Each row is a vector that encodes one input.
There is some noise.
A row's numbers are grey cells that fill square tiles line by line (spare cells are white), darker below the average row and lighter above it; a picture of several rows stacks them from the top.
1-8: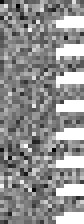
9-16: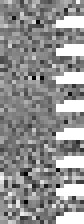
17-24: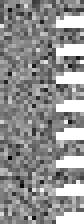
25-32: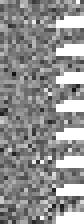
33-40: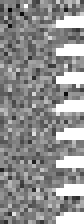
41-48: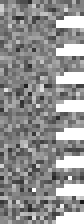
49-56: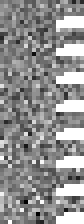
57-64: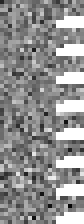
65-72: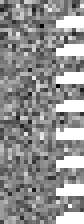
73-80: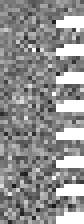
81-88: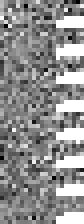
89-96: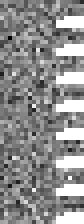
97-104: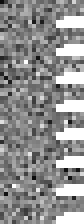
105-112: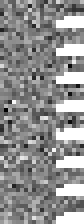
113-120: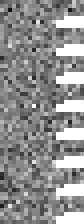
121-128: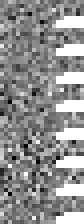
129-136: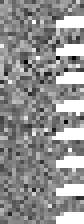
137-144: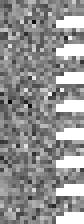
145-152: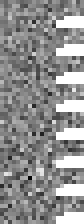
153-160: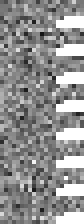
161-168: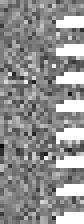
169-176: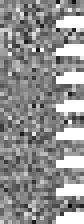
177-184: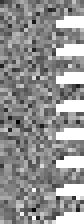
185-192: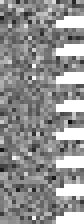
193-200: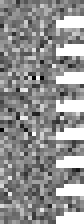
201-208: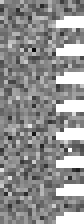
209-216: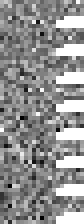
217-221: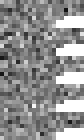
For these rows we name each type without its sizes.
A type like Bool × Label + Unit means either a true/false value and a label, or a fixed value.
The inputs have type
List(Line) × Tree × Tree.
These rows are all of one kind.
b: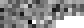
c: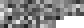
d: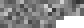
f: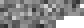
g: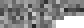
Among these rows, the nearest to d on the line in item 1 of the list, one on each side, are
c and f.
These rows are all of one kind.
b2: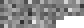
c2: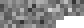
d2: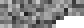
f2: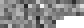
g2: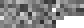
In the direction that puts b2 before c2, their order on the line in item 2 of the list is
b2, g2, f2, d2, c2.
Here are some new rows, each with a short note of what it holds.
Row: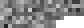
a node of each of two trees, together with a list of one item
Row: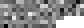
a node of each of two trees, together with a list of one item
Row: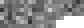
a node of each of two trees, together with a list of one item
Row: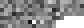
a node of each of two trees, together with a list of one item
